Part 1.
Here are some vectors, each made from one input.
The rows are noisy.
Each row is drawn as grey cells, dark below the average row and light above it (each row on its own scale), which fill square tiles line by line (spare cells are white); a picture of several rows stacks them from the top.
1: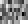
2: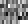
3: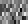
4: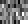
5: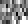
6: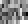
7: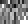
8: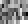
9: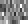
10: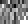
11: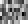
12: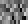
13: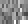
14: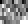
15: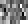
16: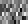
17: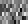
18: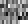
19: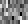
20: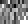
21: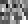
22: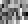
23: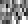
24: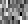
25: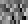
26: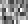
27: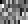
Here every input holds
a point on a 3-point line and a point on a 6-point line.
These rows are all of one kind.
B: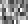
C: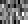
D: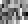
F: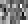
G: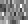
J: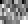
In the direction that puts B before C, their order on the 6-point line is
G, F, D, B, J, C.
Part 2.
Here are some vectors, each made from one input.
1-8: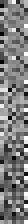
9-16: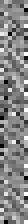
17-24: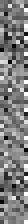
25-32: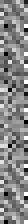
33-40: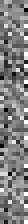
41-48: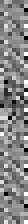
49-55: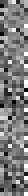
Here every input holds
a point on a 6-point line.
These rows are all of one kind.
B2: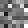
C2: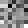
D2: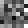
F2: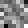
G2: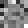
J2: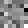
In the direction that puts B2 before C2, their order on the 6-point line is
D2, B2, F2, C2, J2, G2.
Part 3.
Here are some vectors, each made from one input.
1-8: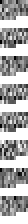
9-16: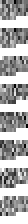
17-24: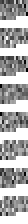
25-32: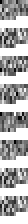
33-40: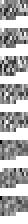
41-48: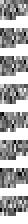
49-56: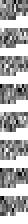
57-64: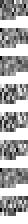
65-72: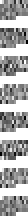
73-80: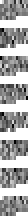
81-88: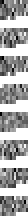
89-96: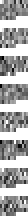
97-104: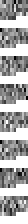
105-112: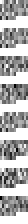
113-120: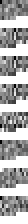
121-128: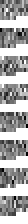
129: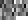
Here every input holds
a point on a 15-point line.
